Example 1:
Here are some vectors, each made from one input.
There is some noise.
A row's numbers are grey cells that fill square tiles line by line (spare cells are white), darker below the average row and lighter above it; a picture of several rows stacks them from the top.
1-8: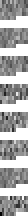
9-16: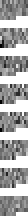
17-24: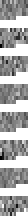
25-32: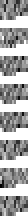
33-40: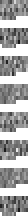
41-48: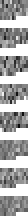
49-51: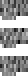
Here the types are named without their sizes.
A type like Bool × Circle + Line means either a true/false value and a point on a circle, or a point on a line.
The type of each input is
Tree.
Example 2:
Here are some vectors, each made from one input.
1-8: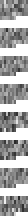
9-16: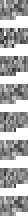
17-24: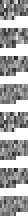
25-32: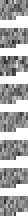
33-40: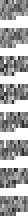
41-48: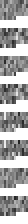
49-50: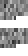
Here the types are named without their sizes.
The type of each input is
Line.
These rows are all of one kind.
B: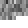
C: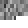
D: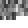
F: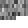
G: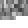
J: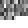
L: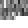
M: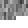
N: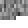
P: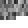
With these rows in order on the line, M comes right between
B and C.
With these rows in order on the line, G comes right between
B and L.
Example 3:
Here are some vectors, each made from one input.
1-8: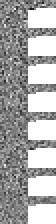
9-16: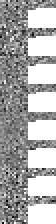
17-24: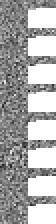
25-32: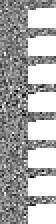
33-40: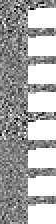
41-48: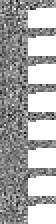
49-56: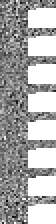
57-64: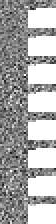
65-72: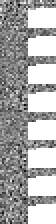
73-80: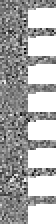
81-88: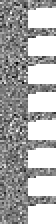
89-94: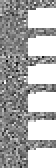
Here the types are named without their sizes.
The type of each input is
Line.
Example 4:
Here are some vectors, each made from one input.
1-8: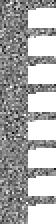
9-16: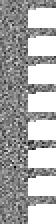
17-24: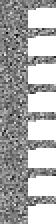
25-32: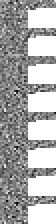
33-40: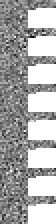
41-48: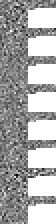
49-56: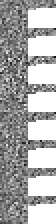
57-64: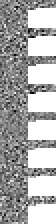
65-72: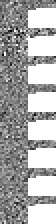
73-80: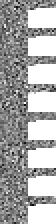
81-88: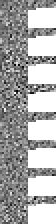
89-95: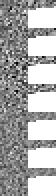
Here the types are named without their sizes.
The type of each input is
Line.
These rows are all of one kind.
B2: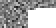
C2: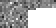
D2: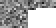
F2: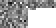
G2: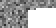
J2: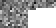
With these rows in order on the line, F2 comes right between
D2 and G2.
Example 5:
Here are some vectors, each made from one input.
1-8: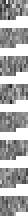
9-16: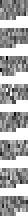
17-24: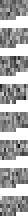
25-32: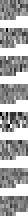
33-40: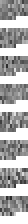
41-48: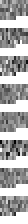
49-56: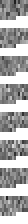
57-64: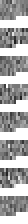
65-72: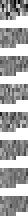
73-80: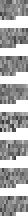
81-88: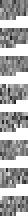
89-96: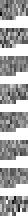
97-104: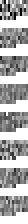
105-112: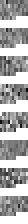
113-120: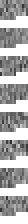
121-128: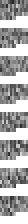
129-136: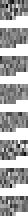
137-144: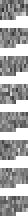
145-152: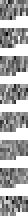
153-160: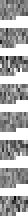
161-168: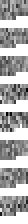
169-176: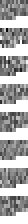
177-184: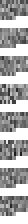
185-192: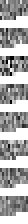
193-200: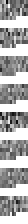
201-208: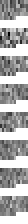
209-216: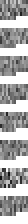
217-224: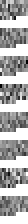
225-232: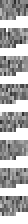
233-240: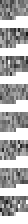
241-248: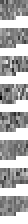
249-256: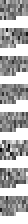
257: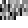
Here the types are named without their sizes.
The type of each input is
Circle.
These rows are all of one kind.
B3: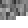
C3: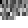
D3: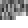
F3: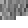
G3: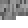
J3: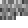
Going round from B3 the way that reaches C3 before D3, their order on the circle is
B3, C3, D3, G3, J3, F3.
